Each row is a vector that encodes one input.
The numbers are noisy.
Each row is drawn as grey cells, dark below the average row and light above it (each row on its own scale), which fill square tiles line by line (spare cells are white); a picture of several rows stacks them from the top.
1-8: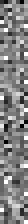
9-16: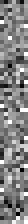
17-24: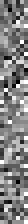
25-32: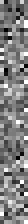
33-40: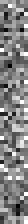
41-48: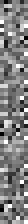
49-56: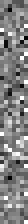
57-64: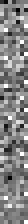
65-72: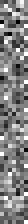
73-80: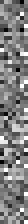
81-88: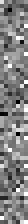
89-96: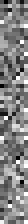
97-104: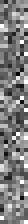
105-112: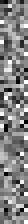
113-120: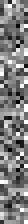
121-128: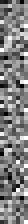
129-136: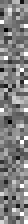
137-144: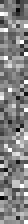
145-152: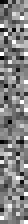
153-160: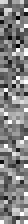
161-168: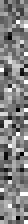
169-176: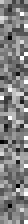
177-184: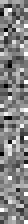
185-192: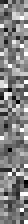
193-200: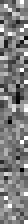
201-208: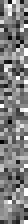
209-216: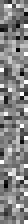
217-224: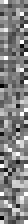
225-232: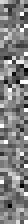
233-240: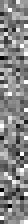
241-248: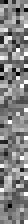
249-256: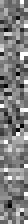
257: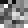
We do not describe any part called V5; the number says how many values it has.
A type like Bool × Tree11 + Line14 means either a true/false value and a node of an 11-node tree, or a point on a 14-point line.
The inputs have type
Bool × (Circle11 + Line7) × V5.
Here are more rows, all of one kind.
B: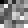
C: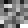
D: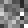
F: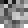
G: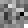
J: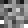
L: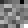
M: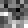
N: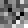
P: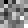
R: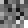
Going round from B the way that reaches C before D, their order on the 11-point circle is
B, J, N, G, M, R, P, C, D, L, F.
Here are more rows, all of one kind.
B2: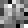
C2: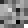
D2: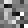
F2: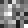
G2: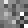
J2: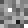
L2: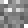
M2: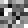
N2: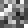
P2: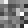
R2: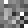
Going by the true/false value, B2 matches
L2, M2 and P2.
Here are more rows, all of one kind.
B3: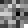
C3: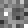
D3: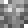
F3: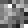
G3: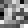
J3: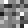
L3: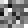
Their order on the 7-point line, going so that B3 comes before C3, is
B3, F3, C3, D3, L3, J3, G3.
